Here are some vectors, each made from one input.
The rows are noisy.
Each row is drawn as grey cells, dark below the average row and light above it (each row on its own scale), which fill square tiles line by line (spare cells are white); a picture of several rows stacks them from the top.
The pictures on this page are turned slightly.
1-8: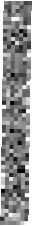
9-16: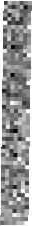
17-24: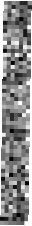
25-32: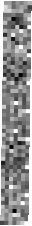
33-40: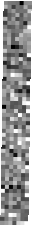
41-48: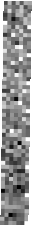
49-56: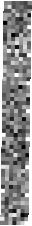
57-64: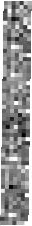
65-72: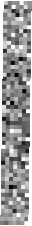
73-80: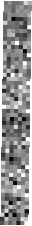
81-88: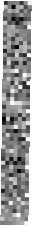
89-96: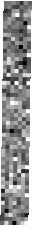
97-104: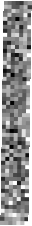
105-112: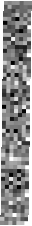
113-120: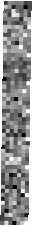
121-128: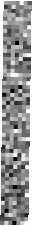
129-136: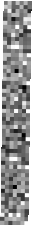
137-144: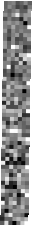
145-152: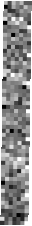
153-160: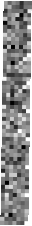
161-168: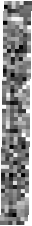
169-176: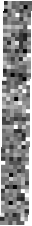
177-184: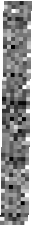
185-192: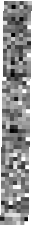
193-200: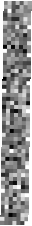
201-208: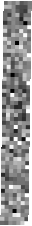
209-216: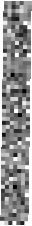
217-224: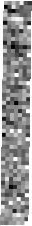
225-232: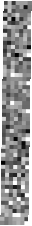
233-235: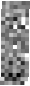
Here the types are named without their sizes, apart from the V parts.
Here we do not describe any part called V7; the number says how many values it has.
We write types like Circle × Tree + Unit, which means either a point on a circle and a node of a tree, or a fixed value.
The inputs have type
List(Bool × V7).
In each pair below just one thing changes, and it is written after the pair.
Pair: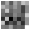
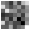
the value of V7 in item 2 of the list
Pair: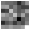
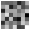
the true/false value in item 2 of the list
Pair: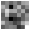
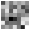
the value of V7 in item 2 of the list
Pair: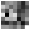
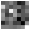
the value of V7 in item 2 of the list
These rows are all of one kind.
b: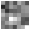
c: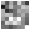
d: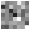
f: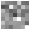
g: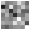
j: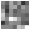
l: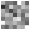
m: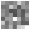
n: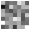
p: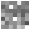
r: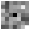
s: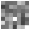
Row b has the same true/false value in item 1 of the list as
c and j.
